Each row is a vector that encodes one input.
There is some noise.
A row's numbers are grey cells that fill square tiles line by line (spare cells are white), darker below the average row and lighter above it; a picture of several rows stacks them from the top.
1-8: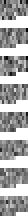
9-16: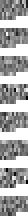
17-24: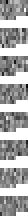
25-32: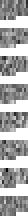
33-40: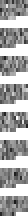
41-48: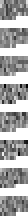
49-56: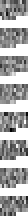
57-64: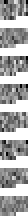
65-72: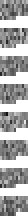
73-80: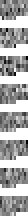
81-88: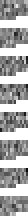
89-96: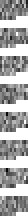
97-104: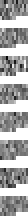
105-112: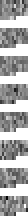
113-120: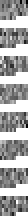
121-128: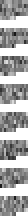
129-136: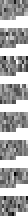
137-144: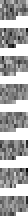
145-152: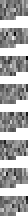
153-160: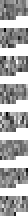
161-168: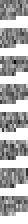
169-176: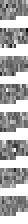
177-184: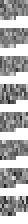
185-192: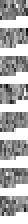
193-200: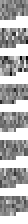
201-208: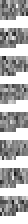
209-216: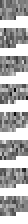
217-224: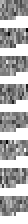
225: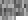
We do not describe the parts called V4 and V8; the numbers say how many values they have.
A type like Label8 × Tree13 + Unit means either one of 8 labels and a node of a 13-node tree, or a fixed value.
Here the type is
(Label6 × (Tree11 + V8) + Label10) × V4.
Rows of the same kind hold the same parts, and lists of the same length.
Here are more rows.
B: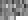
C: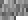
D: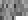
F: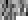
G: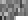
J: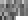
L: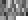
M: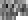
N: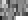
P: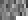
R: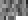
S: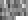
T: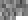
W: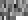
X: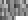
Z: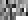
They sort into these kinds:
B, C, F, G, J, L, M, T
D, N, S, W, X, Z
P, R

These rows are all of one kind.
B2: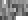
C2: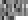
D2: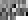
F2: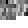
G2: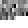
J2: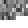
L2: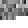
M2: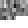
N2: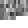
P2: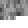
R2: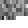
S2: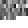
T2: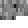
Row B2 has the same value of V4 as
M2, N2, P2 and T2.
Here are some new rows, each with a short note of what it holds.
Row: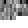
one of 10 labels and a value of V4
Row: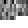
one of 10 labels and a value of V4
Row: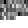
one of 10 labels and a value of V4
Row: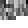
one of 10 labels and a value of V4
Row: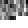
one of 10 labels and a value of V4
